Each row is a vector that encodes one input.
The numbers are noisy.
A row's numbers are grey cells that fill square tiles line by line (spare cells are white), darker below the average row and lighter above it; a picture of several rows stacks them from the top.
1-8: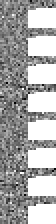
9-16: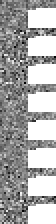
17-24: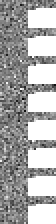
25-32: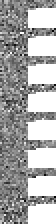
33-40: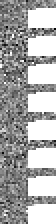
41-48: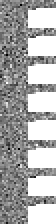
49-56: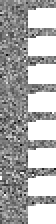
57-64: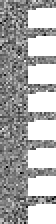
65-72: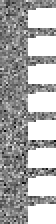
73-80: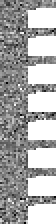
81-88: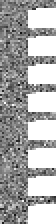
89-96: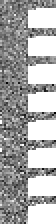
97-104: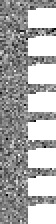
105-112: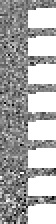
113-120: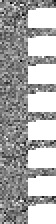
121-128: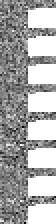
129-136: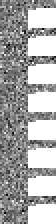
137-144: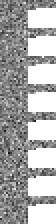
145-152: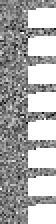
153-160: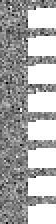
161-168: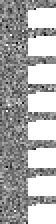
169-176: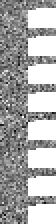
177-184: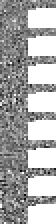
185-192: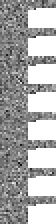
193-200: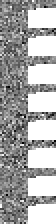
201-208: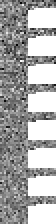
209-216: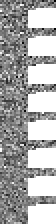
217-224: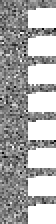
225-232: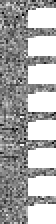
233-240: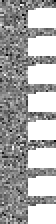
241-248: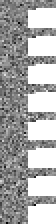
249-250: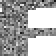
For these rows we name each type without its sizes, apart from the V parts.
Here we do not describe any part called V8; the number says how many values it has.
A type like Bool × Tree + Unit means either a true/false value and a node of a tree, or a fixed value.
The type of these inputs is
Circle × (Label + Line) + V8.
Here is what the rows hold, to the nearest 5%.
About 75% of them hold a point on a circle, together with either a label, or a point on a line. The rest hold a value of V8.
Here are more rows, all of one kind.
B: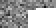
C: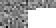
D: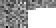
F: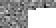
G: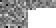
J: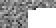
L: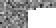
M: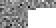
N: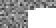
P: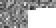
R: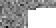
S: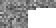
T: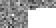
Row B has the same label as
C, D and N.
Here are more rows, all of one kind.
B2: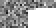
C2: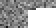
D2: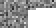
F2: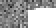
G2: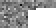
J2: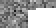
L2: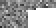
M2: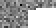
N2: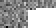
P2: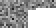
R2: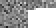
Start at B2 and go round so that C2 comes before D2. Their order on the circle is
B2, F2, R2, N2, C2, M2, G2, L2, J2, D2, P2.
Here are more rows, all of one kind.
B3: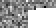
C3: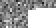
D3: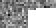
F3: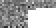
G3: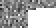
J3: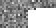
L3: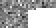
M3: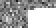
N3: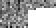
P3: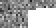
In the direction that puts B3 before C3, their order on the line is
J3, L3, P3, B3, G3, N3, D3, C3, F3, M3.
